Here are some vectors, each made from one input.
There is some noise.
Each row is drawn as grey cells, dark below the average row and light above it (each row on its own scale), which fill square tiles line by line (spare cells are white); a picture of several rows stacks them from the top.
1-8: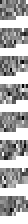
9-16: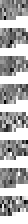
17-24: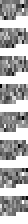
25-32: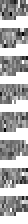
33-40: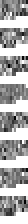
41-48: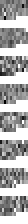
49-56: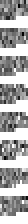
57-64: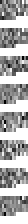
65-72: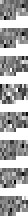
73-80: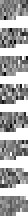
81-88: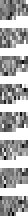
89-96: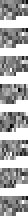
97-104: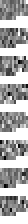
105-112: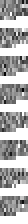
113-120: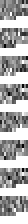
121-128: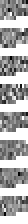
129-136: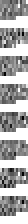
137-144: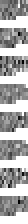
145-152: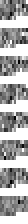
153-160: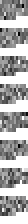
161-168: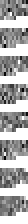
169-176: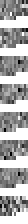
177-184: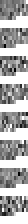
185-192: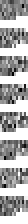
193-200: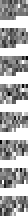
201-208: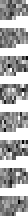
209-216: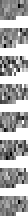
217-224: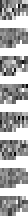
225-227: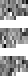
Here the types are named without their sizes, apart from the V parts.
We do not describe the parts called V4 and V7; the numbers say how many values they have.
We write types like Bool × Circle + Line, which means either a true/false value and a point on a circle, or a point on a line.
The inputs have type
(Bool × Bool × Bool × Bool + Unit) × V4 × V7 + Label.
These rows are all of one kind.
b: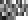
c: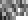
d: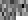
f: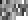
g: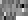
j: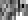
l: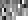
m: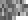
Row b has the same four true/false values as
c and g.
